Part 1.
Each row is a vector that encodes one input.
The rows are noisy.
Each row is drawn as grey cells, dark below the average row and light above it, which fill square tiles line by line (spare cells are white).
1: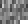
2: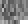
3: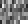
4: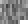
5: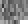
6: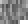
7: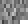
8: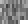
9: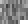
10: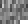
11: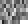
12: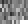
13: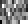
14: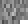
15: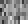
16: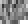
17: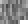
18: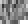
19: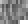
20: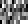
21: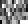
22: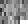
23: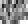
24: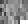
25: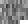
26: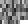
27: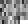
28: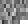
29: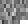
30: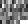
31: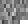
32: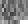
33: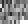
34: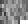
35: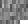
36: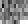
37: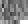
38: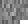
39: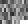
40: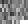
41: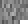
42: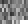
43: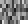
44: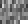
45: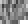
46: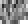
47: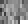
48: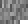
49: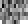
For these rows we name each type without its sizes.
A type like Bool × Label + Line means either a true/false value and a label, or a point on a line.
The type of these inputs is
Circle.
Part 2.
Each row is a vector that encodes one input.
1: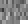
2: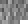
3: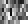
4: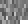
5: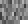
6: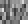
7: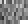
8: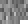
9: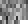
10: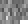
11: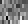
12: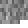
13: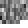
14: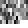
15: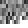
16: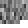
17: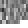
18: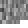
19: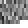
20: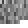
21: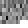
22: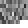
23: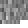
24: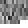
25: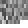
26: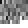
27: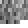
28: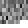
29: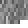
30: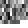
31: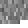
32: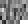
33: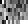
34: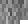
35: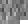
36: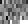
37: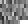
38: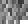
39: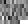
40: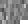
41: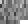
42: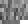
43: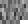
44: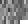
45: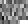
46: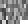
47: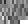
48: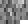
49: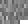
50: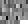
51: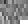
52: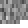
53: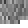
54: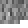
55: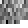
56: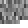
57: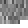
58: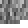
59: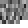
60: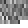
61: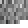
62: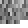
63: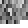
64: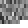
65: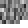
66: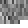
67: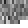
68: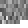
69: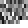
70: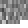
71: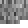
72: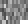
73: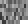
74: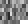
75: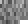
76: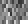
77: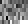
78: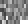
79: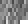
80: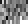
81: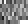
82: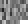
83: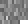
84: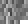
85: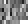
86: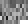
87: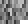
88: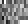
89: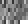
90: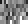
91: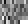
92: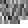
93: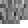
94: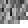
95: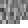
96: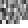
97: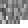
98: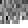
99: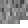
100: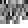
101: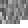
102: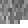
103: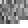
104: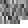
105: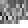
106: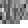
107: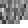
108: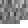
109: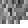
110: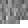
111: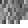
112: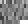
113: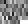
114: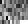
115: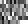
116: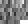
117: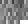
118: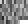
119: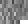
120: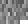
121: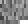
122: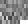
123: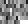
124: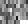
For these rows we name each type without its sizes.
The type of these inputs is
Label.
